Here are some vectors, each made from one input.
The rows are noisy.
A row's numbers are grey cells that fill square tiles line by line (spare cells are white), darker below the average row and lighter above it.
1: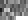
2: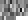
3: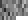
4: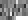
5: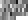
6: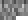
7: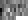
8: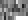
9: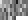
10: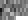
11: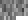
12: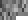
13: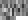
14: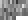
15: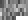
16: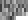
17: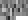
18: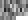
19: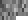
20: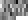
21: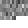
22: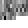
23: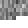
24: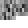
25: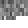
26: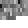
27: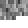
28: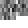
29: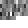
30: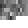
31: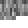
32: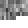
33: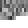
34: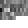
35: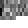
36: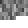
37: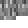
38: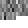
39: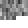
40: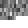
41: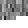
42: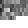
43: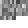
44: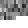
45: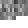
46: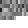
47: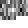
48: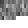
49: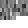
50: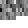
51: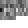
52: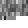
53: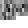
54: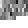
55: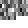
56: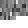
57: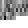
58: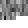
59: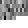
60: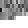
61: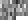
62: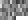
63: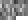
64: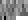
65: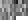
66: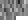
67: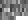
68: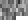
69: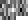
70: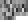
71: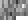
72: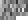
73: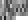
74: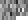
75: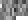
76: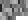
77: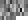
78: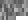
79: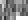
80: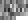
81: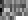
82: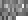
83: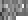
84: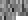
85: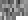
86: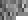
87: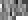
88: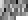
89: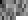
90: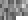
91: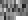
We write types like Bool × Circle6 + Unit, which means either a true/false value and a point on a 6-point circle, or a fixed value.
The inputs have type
List2(Line4 + Line5).
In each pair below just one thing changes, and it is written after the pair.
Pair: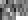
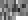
the place on the 5-point line in item 1 of the list
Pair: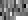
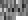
the place on the 4-point line in item 2 of the list
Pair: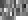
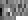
the place on the 5-point line in item 1 of the list
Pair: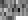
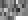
the place on the 4-point line in item 2 of the list
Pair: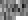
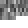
the place on the 5-point line in item 1 of the list
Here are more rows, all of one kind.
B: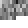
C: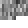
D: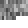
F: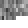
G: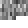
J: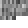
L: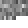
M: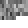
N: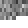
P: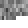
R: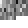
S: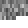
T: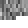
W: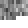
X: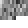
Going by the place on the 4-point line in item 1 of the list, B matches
C, G, R and X.
